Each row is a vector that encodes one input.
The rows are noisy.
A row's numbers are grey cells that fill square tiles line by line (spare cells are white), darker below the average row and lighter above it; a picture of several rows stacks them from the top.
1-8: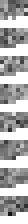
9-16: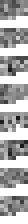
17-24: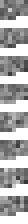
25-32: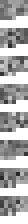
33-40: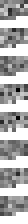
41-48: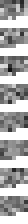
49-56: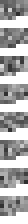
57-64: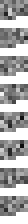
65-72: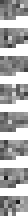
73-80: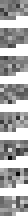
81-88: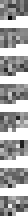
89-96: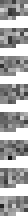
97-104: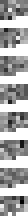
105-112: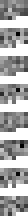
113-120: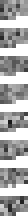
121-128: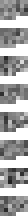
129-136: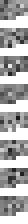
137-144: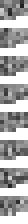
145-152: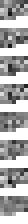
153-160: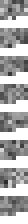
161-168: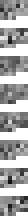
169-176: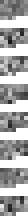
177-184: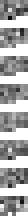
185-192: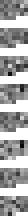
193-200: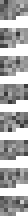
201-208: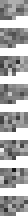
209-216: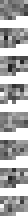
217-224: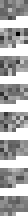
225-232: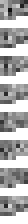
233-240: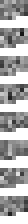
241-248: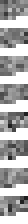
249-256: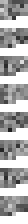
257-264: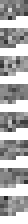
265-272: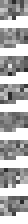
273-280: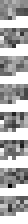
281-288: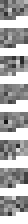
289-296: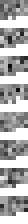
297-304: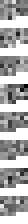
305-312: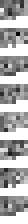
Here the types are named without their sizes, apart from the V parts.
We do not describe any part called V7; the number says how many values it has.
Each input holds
a node of a tree, together with either four true/false values, or a value of V7.
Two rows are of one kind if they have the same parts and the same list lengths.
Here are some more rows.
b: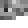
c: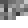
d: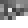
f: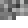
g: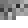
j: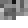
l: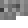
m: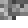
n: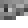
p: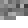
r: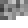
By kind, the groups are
b, c, d, f, g, l, n, p, r
j, m

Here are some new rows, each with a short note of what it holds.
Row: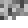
a node of a tree and a value of V7
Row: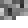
a node of a tree and a value of V7
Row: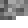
a node of a tree and four true/false values
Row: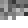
a node of a tree and four true/false values
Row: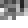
a node of a tree and a value of V7
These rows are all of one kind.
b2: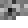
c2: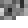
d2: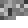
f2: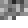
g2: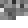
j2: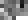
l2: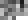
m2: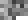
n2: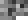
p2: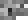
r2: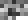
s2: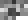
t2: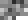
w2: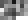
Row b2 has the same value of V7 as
d2, p2, r2 and s2.
